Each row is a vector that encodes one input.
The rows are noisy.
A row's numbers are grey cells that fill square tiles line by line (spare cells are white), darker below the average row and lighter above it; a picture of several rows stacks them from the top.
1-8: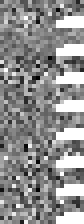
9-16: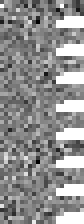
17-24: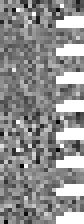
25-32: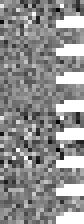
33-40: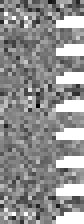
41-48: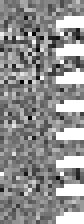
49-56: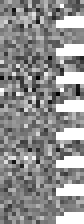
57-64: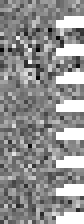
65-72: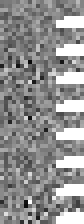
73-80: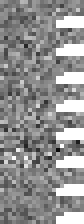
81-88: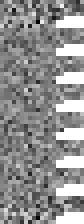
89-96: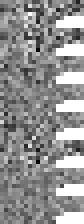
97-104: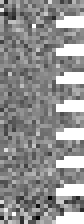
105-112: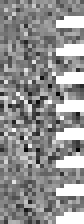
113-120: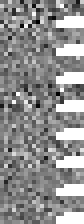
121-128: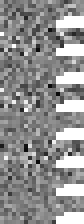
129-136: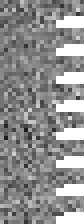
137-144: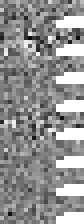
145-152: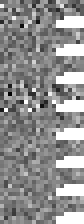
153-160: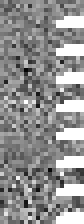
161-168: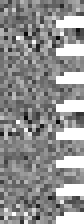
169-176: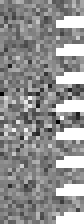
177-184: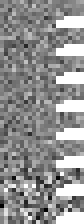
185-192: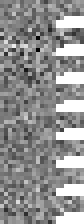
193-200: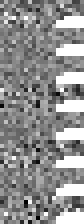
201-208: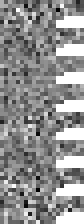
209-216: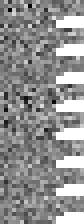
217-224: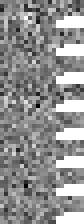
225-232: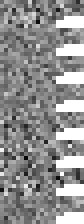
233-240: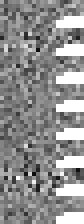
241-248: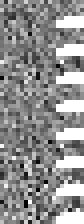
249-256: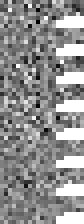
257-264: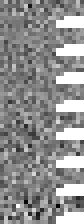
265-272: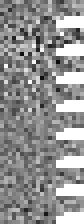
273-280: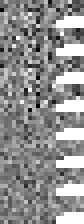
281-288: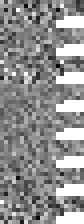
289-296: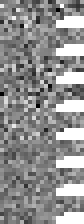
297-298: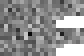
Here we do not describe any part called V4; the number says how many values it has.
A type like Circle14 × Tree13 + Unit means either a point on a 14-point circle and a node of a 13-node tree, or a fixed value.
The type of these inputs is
(Circle5 × V4 + Unit) × Tree13 + Line10.
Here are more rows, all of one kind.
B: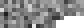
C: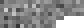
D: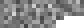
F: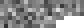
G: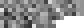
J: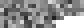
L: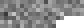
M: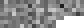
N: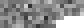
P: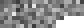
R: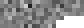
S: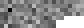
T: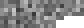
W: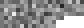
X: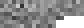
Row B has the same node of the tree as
D, P, W and X.
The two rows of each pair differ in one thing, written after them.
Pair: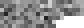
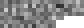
the node of the tree
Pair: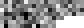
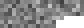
the place on the 5-point circle
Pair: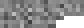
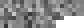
the node of the tree
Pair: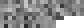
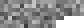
the value of V4
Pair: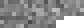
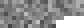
the place on the 5-point circle
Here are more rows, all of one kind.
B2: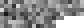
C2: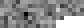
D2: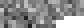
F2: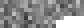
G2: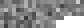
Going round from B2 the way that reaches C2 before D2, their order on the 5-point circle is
B2, C2, D2, G2, F2.
